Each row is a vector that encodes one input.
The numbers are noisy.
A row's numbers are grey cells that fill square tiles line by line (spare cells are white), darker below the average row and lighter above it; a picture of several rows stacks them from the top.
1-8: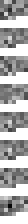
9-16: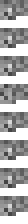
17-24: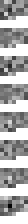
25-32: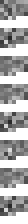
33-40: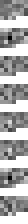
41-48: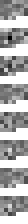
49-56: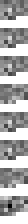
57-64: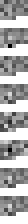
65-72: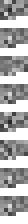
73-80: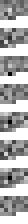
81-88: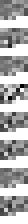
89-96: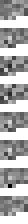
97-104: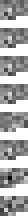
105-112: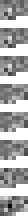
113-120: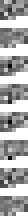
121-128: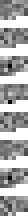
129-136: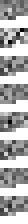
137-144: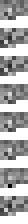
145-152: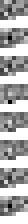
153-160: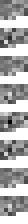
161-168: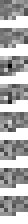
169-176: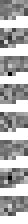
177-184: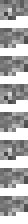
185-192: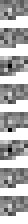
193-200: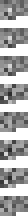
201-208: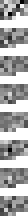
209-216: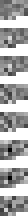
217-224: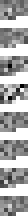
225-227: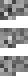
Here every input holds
either a point on an 8-point circle, or a fixed value.
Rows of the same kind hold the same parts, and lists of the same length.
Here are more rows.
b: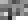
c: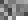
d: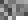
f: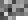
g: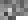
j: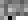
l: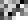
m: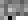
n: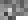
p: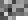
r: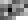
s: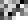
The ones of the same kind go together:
b, c, d, f, g, j, m, n, p, r
l, s

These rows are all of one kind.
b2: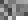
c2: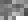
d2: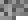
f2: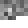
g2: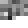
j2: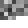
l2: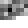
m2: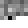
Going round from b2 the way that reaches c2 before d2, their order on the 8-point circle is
b2, c2, d2, f2, m2, g2, l2, j2.
